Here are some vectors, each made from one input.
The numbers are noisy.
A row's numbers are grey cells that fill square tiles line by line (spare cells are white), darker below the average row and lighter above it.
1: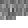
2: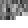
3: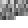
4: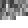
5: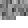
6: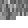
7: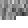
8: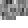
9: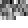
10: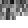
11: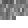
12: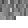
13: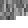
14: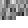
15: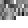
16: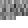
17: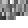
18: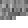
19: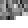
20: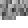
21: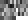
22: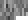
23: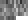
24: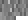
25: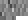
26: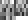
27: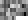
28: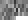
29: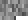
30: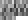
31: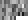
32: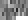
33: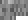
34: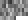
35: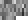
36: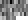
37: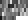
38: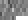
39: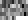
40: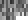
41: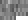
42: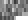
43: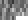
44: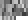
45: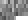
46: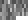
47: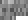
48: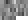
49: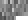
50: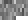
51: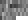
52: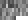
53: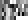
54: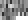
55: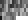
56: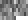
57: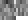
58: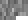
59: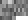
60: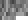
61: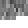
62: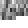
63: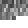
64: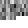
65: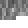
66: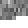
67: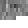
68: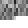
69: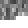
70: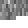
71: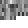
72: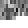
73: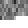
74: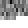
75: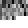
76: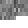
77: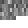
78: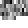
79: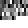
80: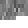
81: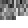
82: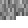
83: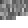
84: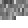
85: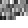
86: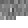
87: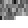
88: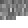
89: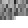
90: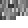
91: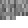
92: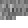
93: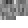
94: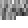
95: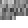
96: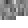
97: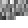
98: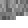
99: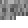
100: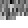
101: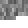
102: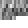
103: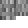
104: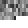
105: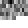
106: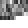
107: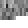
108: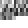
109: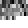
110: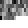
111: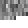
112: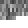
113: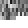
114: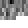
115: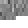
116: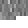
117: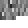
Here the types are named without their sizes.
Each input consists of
either a point on a circle, or a fixed value.
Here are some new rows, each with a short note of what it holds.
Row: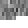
a point on a circle
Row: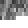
a point on a circle
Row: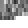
a point on a circle
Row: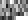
a point on a circle
